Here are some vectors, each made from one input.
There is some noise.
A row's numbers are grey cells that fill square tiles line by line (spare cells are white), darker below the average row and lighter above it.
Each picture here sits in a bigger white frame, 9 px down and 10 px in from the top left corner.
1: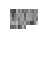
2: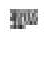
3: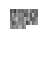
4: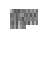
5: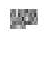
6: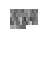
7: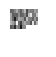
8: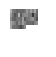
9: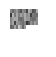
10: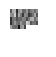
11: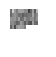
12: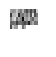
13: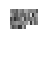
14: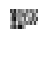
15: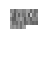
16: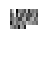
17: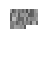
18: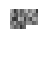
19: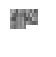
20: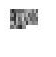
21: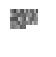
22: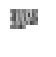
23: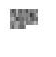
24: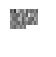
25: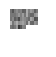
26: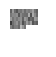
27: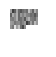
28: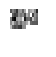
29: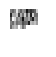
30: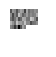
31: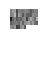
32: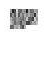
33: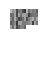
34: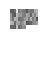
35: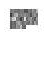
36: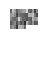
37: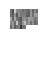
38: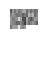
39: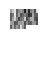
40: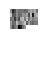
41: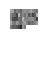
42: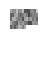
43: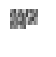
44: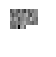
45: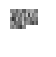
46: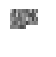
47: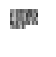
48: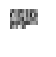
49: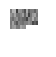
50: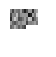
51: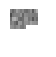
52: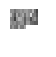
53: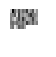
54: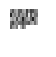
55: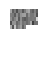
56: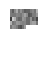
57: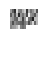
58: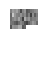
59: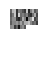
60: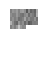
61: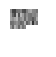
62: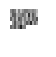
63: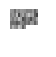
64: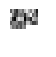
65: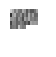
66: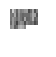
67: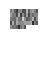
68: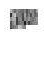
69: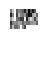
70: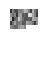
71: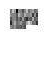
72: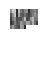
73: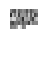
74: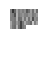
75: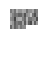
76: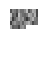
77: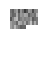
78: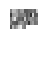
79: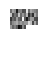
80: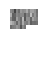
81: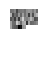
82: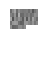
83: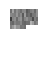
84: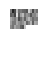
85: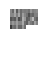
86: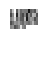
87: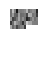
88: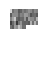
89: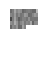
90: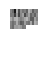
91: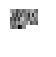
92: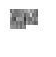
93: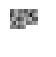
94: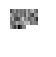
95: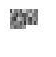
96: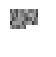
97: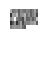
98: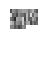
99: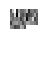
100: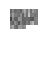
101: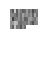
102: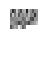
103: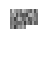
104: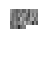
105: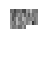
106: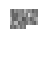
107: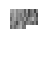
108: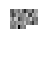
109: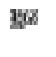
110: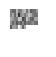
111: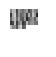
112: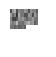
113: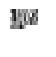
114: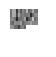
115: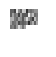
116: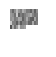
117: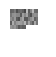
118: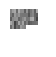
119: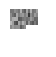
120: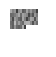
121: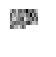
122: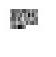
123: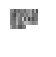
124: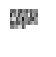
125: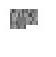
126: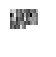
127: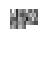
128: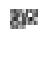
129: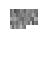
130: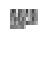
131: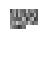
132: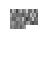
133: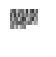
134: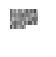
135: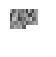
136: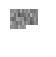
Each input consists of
either one of 5 labels, or two labels (each one of 10).
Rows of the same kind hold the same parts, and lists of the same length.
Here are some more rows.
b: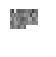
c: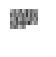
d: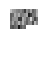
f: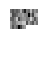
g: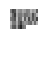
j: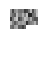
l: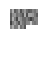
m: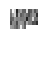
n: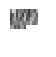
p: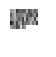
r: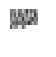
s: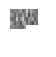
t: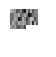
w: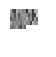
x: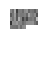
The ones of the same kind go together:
b, c, d, f, g, j, l, n, p, t, w, x
m, r, s

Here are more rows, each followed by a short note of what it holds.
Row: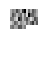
one of 5 labels
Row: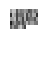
two labels (each one of 10)
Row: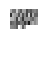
two labels (each one of 10)
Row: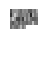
two labels (each one of 10)
